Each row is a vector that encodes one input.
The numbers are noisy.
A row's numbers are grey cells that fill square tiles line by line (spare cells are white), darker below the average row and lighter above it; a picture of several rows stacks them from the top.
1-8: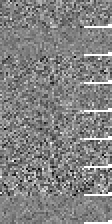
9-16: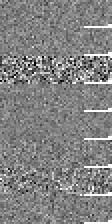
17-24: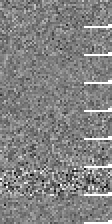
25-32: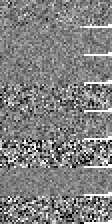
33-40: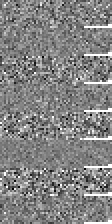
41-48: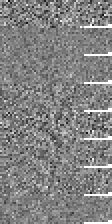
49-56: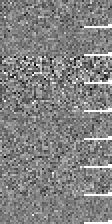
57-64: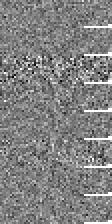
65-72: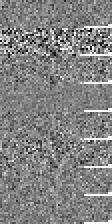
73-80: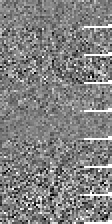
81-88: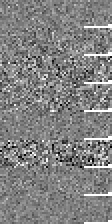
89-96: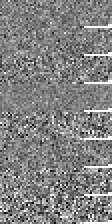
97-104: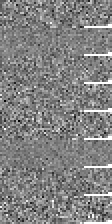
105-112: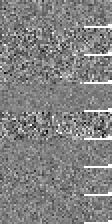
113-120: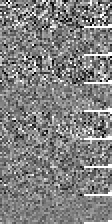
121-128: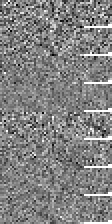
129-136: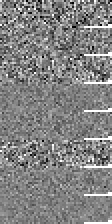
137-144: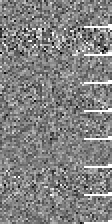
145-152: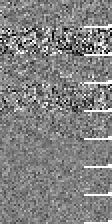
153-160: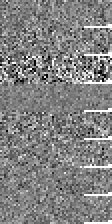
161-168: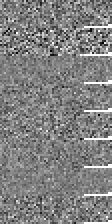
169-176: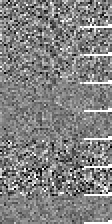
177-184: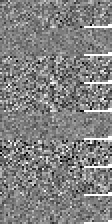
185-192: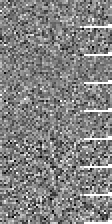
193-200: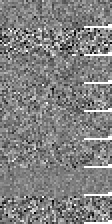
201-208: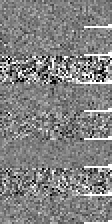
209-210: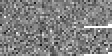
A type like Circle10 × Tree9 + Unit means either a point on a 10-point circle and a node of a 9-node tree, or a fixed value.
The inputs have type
(Bool × Bool × Bool × Bool + Line10) × Label5.
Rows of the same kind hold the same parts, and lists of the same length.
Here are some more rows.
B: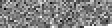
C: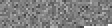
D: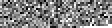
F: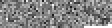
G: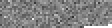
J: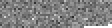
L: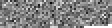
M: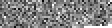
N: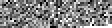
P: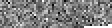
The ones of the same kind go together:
B, F, G, J
C, D, L, M, N, P

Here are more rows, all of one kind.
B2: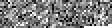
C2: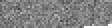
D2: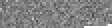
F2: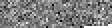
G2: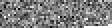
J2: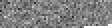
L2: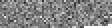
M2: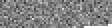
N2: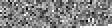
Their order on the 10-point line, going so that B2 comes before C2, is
M2, D2, B2, C2, J2, N2, G2, F2, L2.
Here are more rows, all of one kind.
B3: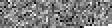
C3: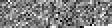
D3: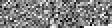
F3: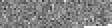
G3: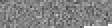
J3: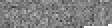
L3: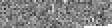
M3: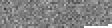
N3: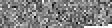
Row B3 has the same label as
F3, L3 and M3.
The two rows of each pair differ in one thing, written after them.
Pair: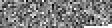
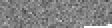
one of the four true/false values
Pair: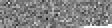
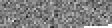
one of the four true/false values
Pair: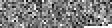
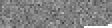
the label
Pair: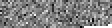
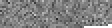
the label
